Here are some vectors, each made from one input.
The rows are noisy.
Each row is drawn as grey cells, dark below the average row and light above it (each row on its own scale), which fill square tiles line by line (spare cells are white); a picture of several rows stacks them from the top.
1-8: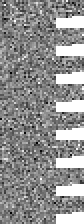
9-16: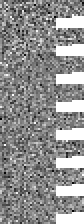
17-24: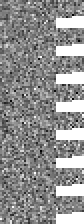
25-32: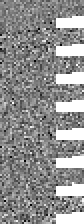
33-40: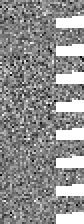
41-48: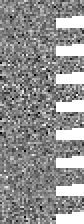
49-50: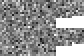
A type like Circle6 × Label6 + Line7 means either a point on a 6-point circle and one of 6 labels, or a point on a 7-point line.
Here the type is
Label6 × Line5.
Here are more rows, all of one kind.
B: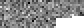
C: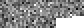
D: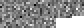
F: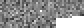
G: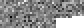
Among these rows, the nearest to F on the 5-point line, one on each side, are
B and D.
